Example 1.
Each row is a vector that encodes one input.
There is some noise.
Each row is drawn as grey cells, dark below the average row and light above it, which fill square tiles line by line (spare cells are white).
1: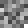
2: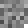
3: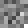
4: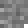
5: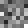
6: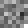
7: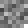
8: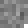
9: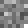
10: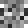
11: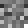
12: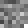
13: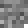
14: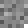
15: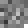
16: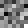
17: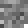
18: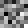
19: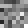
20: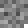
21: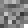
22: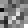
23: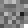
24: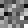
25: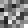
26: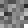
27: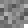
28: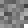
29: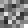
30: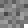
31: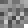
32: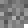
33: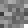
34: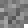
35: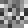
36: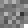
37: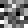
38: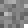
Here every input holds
a point on a 3-point line and a point on a 4-point line.
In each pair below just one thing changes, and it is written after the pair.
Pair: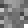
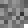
the place on the 4-point line
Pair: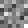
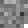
the place on the 3-point line
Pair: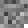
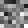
the place on the 3-point line
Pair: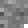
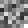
the place on the 4-point line
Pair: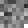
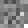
the place on the 3-point line
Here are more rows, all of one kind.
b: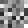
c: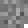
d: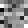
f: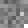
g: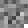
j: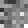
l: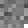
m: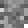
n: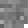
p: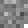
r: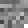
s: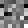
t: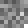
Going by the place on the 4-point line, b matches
c, m, p and r.
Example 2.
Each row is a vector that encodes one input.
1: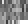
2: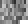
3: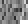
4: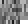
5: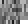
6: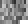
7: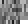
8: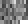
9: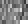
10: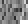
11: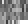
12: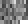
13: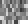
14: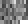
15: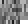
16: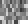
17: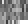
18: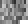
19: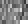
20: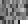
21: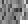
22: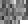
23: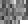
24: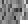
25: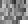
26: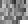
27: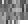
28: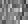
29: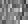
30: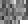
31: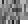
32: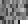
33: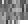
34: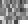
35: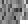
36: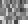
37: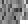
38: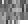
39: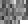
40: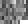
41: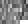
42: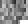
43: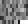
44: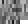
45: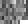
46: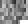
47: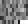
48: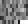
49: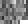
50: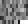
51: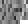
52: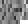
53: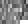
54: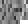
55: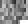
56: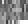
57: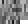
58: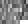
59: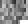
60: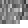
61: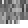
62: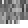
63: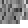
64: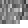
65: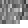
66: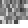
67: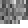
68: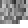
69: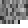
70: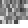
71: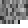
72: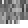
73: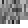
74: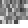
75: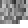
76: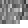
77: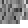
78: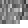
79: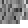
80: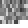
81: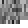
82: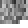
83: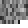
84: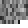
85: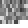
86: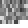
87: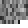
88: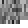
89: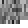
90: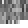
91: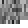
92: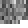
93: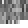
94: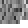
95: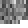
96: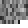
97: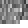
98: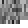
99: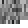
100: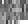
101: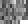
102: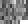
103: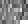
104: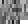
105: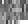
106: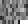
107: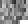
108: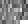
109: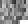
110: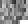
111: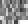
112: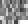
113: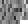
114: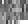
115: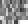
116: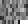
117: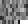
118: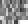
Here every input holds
three true/false values.
